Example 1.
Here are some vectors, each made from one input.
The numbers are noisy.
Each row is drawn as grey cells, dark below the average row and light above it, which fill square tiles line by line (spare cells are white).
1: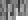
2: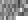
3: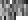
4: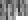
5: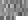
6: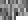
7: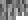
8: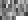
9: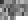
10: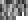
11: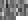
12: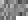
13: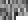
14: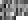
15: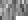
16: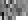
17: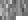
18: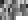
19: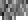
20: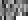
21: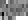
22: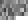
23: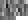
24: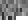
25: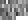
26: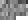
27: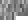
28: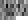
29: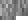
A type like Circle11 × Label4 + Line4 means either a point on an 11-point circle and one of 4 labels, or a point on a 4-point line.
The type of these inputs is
Tree7.
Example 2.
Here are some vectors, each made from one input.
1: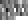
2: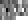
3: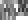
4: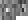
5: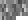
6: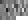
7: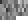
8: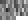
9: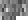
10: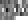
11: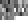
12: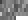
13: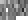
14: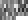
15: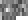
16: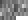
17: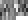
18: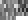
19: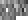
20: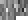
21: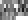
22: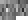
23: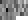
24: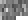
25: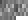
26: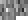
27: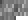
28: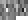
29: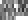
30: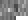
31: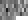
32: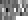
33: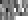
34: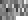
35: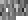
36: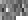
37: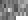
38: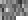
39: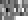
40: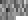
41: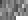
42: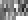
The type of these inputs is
Line6.
